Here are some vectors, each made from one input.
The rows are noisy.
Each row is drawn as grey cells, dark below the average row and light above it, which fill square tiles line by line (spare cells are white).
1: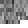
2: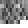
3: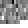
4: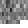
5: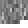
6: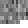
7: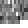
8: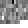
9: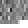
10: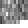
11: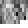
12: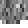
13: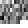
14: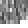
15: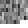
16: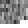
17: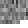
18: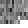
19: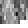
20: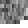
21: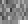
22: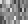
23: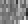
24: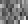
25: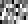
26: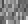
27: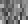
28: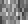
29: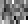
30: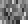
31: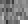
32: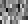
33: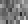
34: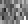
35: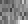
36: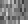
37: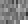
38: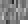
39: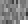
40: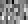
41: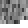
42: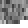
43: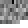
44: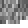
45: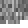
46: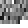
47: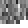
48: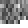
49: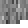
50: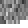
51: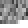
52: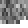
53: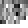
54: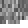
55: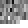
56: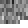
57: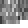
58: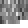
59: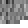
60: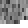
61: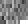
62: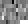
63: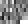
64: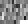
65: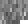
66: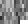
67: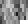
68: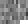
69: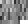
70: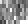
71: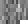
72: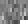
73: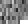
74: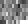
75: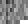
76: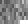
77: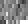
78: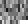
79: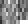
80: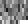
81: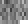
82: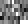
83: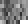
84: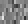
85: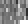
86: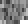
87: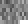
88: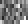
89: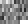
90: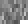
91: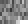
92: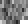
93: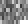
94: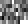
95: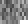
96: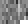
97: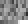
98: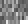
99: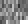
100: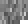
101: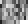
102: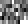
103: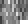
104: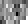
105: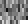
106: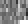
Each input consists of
either a point on a 5-point line and a true/false value, or a list of up to two points on a 4-point line.
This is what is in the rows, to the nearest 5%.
About 35% of them hold a point on a 5-point line and a true/false value. The rest are lists of up to two points on a 4-point line: about 5% of all rows are empty, 25% hold one and 35% two.
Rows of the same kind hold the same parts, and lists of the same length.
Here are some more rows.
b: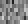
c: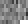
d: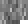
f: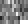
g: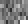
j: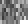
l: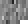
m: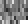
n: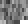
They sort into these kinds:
b, g, j, n
c, d, l
f
m

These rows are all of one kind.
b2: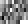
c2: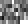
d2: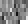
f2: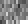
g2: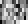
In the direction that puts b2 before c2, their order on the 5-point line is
d2, g2, b2, f2, c2.
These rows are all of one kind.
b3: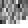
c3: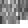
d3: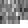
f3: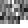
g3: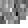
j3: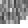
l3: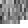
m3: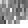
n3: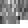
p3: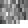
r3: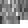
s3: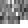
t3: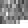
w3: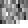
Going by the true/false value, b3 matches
g3, j3 and m3.
